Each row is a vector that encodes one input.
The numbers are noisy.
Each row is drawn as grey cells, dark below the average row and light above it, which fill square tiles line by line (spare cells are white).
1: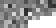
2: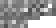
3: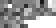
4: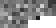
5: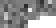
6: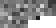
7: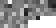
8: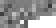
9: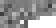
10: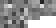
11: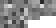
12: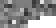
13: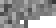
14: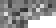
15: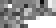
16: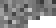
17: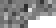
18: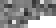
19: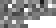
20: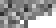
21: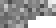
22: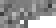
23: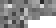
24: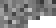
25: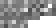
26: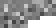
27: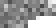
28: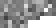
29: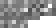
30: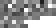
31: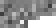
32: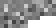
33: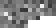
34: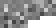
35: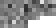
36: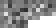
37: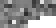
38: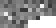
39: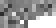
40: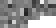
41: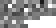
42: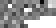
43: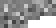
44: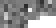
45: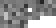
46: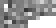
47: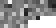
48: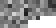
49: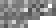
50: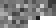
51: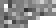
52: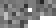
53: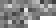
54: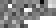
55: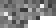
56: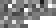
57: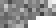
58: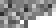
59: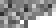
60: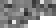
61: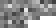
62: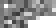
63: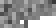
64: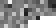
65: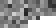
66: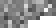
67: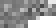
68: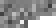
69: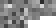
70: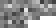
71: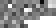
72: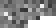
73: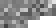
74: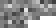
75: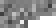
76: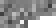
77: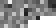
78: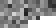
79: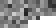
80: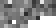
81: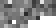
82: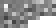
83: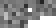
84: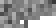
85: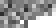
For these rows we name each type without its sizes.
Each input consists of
a point on a line, together with either a fixed value, or three true/false values.
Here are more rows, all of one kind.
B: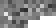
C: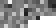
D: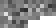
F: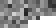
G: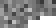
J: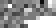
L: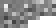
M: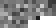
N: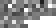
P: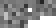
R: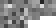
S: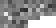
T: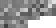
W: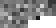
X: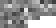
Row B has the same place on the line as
D, J, L and S.
